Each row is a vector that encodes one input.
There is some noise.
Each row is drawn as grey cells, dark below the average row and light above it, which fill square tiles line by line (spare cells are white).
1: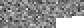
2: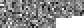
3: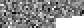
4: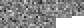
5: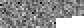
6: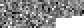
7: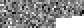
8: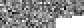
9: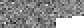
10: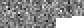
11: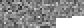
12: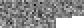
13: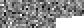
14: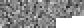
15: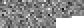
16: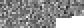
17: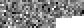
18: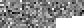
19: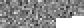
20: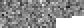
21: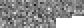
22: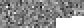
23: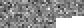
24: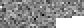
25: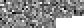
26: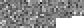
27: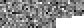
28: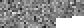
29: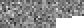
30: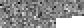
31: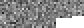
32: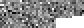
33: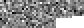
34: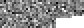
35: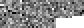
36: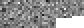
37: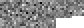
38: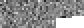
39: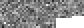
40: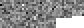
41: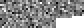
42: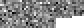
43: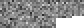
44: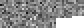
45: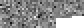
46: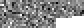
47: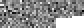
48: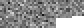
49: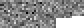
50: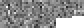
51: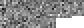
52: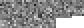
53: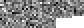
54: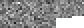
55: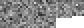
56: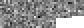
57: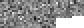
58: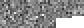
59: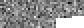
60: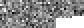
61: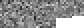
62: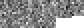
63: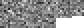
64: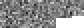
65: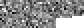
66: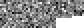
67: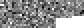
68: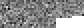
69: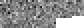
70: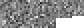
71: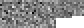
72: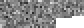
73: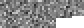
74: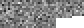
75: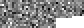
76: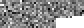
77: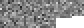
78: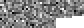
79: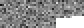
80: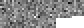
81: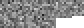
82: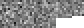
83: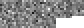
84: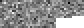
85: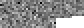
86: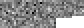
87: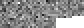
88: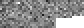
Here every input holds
either a point on a 6-point circle and a point on a 9-point line, or a point on a 6-point line.
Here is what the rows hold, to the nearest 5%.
About 70% of them hold a point on a 6-point circle and a point on a 9-point line. The rest hold a point on a 6-point line.
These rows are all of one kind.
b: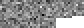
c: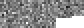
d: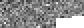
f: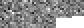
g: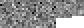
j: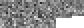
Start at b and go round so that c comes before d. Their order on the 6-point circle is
b, f, c, j, g, d.
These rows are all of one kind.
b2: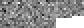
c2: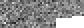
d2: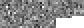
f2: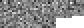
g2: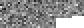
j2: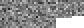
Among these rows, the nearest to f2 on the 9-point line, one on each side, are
b2 and c2.
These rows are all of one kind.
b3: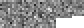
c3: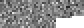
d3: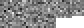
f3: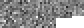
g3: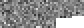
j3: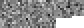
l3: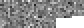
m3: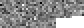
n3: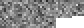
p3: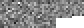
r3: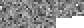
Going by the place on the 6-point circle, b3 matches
f3 and l3.
